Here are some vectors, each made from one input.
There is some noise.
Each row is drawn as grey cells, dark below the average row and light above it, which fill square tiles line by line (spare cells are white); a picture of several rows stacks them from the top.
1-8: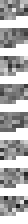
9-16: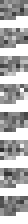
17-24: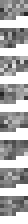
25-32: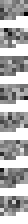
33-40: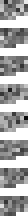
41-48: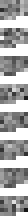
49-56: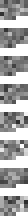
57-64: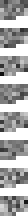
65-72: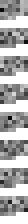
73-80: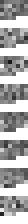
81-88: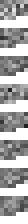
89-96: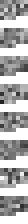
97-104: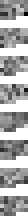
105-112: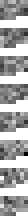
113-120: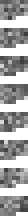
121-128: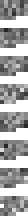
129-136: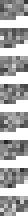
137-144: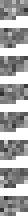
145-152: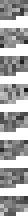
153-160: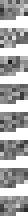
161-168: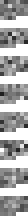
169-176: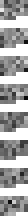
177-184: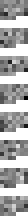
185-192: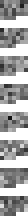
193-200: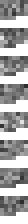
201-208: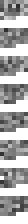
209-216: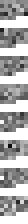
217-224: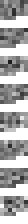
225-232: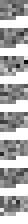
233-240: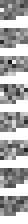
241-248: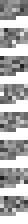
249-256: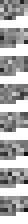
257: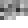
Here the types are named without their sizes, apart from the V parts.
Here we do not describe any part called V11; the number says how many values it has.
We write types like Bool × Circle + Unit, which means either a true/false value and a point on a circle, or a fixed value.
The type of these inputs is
Line × (Line + V11).
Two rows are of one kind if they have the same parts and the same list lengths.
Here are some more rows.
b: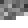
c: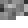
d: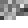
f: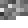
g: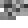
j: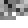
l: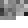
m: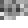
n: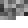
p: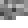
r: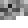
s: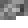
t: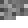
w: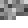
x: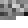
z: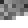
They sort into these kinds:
b, f, g, j, p, z
c, d, l, m, n, r, s, t, w, x

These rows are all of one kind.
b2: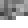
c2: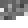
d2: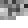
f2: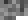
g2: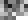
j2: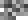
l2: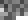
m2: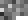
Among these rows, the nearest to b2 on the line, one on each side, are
j2 and m2.
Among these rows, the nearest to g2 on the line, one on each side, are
d2 and j2.
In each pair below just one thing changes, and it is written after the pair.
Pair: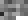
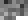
the place on the line
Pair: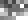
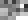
the value of V11
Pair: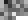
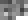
the place on the line
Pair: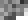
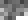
the value of V11
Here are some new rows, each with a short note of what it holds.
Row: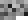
a point on each of two lines
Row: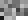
a point on each of two lines
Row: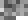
a point on a line and a value of V11
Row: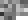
a point on a line and a value of V11
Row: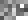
a point on each of two lines
